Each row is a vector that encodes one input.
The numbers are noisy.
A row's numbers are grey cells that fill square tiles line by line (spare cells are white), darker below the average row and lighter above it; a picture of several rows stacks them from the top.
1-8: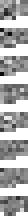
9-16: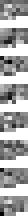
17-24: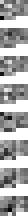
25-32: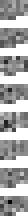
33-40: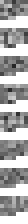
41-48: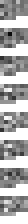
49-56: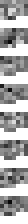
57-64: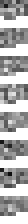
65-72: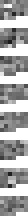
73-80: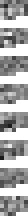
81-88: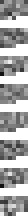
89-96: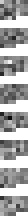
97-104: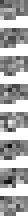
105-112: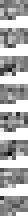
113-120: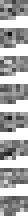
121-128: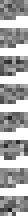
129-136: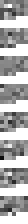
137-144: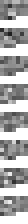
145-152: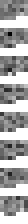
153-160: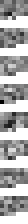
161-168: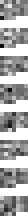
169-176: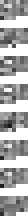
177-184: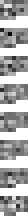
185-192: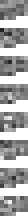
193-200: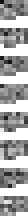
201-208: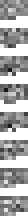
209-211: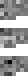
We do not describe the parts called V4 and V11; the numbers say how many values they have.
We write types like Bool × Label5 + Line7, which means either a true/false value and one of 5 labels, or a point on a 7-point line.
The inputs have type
Bool × Tree8 × V4 × V11.
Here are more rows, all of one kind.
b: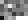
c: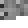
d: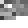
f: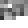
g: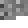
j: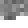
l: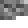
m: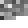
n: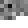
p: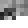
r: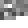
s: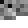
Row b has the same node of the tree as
f and m.
